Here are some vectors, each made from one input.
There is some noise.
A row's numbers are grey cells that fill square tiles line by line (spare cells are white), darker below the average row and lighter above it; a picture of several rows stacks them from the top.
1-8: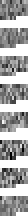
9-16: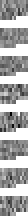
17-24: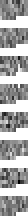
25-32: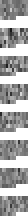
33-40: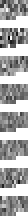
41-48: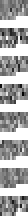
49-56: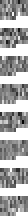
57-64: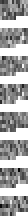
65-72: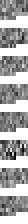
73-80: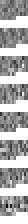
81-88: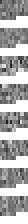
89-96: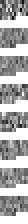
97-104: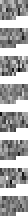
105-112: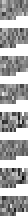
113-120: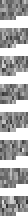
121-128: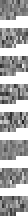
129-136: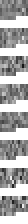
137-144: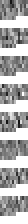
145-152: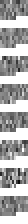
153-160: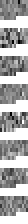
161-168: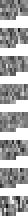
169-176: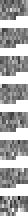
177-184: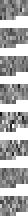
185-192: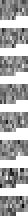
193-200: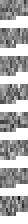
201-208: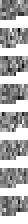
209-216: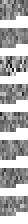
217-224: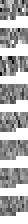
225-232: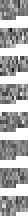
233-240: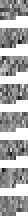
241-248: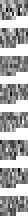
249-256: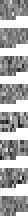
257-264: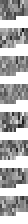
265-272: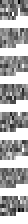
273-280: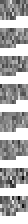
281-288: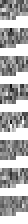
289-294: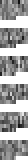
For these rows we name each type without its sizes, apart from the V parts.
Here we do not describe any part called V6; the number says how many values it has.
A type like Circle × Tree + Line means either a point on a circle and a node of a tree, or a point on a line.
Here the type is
List(Bool × V6).
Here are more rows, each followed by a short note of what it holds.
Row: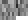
a list of one item
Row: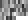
the empty list
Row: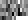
a list of one item
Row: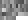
a list of one item
